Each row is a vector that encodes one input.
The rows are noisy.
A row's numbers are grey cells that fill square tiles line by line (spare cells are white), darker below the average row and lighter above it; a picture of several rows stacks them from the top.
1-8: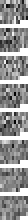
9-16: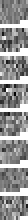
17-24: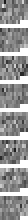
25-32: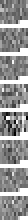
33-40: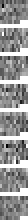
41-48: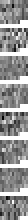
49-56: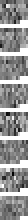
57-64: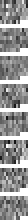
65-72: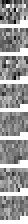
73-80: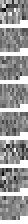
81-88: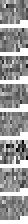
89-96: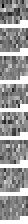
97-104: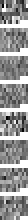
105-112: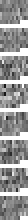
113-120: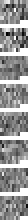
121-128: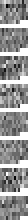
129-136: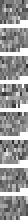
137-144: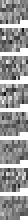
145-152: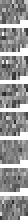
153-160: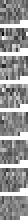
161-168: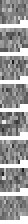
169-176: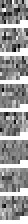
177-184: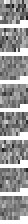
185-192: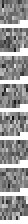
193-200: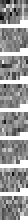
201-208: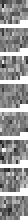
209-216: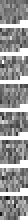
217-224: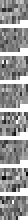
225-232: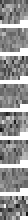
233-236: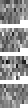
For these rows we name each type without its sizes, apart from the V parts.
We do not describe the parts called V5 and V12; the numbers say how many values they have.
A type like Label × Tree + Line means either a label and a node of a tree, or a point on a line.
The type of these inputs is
(Bool × Bool × Bool × Bool + V12) × Line × V5.
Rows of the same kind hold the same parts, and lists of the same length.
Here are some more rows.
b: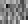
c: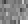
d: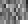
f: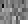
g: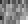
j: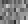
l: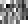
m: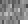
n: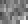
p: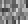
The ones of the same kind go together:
b, c, f, j, m
d, g, l, n, p

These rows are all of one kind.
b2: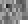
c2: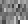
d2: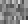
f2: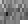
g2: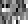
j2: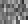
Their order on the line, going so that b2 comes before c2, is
f2, b2, d2, j2, c2, g2.
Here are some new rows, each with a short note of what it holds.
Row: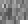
a point on a line, a value of V5 and a value of V12
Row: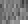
a point on a line, a value of V5 and a value of V12
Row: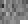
a point on a line, a value of V5 and a value of V12
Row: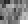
a point on a line, four true/false values and a value of V5
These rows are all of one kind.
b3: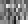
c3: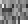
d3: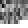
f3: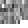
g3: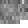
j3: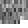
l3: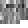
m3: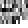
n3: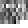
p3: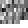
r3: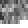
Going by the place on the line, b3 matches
c3, d3, n3 and p3.
